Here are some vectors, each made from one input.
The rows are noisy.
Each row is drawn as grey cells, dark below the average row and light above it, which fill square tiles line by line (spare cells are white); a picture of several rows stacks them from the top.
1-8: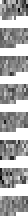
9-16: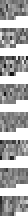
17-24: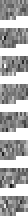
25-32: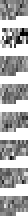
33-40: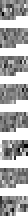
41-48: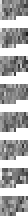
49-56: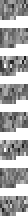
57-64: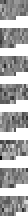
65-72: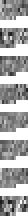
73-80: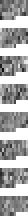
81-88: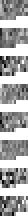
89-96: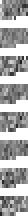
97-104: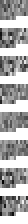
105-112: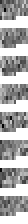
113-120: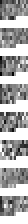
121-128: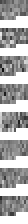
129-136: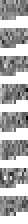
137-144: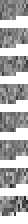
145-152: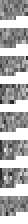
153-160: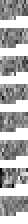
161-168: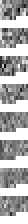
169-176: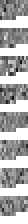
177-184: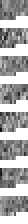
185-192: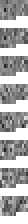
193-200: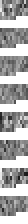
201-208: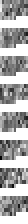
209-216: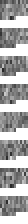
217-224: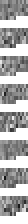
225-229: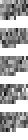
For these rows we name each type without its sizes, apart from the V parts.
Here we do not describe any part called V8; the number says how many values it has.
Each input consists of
a label and a true/false value, together with either a point on a line, or a list of values of V8.
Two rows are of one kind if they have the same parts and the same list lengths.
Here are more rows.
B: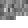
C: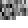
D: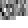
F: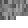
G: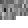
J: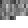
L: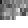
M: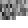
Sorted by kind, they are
B, J
C, D, M
F
G, L

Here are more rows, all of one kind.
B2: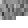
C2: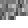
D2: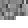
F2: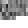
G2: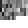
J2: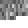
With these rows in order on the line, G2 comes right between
D2 and J2.
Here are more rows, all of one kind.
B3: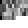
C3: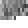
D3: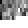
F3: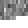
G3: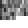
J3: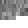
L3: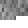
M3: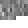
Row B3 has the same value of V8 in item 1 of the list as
C3 and G3.
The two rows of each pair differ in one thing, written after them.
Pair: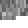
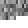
the label
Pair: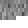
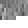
the label
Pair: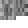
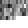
the true/false value
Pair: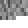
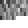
the label
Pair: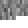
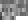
the true/false value
